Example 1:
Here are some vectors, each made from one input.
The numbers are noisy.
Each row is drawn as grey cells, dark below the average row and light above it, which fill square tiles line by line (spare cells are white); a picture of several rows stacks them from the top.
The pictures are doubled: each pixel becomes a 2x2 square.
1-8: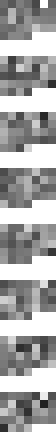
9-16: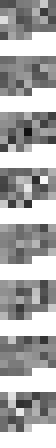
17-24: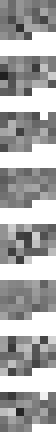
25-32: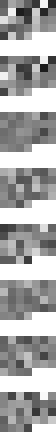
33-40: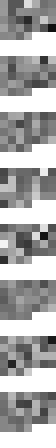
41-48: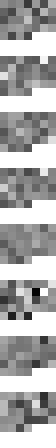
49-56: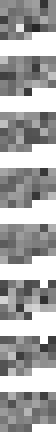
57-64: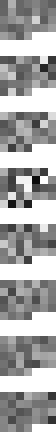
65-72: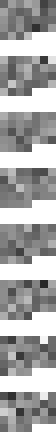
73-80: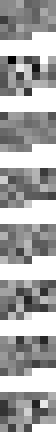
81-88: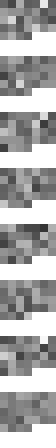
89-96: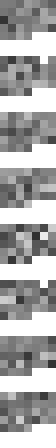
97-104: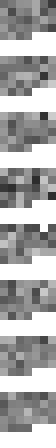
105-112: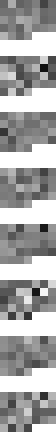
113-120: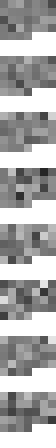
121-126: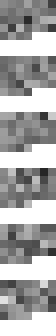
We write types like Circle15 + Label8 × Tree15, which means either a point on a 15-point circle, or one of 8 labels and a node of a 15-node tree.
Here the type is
(Bool × Bool × Bool + Unit) × Line5 + Line6.
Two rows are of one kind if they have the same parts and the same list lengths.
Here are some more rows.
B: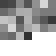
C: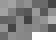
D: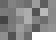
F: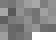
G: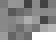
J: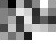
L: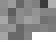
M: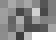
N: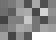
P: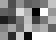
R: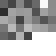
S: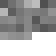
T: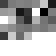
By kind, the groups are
B, J, R, T
C, D, G, N, P, S
F, L, M

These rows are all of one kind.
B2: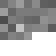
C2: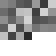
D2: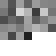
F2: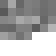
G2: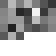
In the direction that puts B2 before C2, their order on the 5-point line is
D2, B2, G2, F2, C2.
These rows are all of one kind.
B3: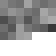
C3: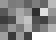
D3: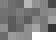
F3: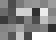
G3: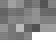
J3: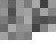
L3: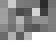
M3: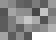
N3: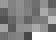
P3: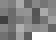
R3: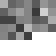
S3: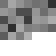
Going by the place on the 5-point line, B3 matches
P3 and S3.
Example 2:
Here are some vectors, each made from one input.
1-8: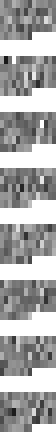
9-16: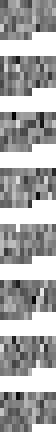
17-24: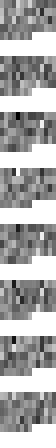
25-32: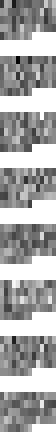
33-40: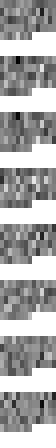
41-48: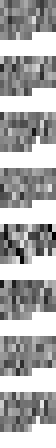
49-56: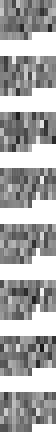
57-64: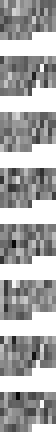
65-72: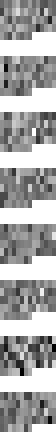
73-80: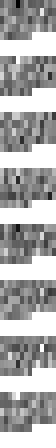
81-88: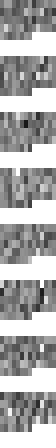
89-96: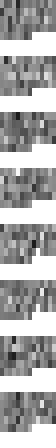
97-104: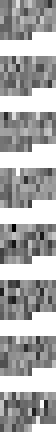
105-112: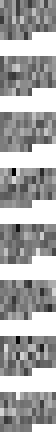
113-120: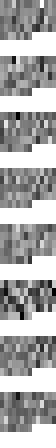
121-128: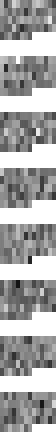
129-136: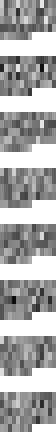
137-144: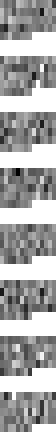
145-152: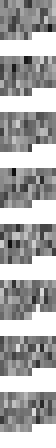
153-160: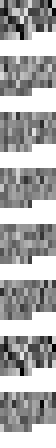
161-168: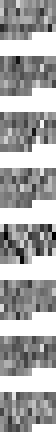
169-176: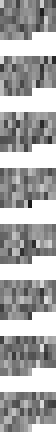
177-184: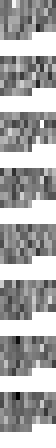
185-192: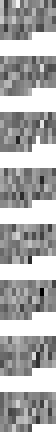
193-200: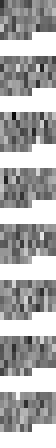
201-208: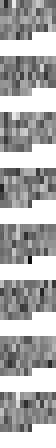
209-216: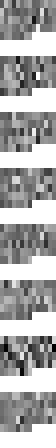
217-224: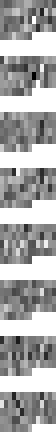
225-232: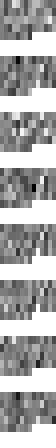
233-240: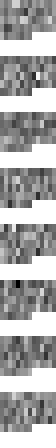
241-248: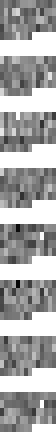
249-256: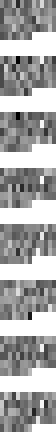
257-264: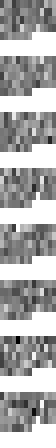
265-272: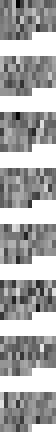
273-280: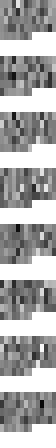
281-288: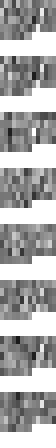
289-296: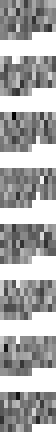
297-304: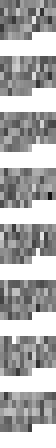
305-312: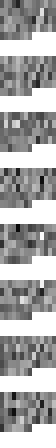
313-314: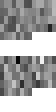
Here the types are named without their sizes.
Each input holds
a list of points on a circle.
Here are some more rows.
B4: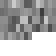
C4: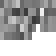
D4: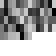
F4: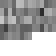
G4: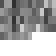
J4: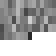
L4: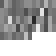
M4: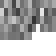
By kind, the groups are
B4, F4
C4, G4, L4, M4
D4
J4

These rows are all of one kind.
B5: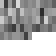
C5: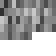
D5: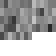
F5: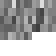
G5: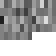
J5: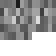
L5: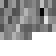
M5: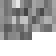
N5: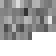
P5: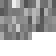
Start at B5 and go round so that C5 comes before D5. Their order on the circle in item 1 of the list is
B5, M5, N5, G5, J5, C5, L5, P5, F5, D5.
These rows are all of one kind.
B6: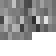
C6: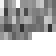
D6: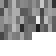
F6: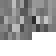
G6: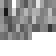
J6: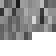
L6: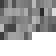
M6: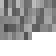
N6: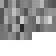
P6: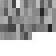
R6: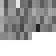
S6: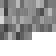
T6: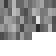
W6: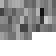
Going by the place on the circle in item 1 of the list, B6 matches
D6, F6, N6 and T6.
